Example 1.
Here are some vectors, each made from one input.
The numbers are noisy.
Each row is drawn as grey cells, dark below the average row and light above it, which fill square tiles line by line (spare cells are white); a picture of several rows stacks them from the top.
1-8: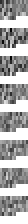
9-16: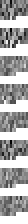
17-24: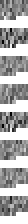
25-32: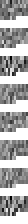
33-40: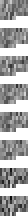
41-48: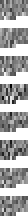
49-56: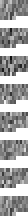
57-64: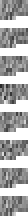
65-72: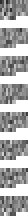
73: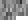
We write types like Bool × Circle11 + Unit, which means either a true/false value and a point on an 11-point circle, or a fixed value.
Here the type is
Line15.
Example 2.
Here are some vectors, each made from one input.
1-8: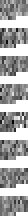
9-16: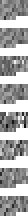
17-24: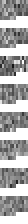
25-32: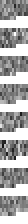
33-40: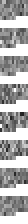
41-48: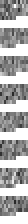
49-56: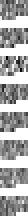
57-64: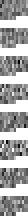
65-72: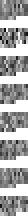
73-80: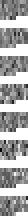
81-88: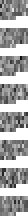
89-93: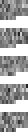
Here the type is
Circle18.
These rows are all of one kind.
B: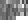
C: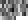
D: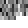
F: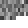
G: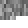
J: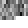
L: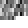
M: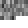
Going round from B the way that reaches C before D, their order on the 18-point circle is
B, M, F, C, D, L, G, J.
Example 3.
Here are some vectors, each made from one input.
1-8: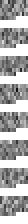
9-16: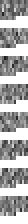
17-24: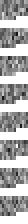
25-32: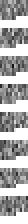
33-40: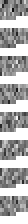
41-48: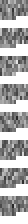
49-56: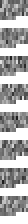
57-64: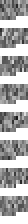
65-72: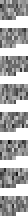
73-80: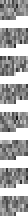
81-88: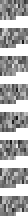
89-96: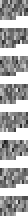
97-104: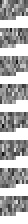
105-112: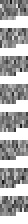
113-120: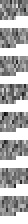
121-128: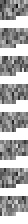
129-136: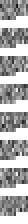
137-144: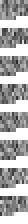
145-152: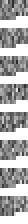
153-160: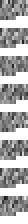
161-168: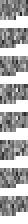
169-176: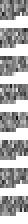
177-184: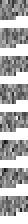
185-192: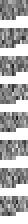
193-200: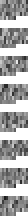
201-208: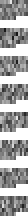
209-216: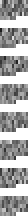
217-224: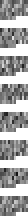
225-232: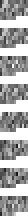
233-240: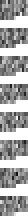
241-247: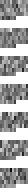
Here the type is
Bool × Bool × Bool × Bool.
